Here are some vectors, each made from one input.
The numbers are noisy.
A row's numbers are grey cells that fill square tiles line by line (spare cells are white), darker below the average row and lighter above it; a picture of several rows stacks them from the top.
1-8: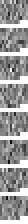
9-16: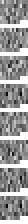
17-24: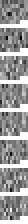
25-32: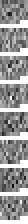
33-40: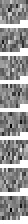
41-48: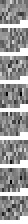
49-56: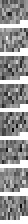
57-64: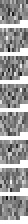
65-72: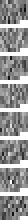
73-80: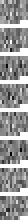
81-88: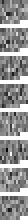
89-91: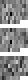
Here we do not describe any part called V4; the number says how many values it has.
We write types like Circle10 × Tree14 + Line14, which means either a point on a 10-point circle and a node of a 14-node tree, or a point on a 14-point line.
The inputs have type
(Bool × Bool × Bool + Label5) × V4.
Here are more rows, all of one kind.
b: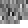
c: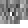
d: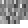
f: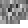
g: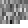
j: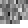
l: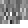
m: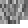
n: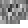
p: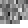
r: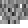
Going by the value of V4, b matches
j and p.
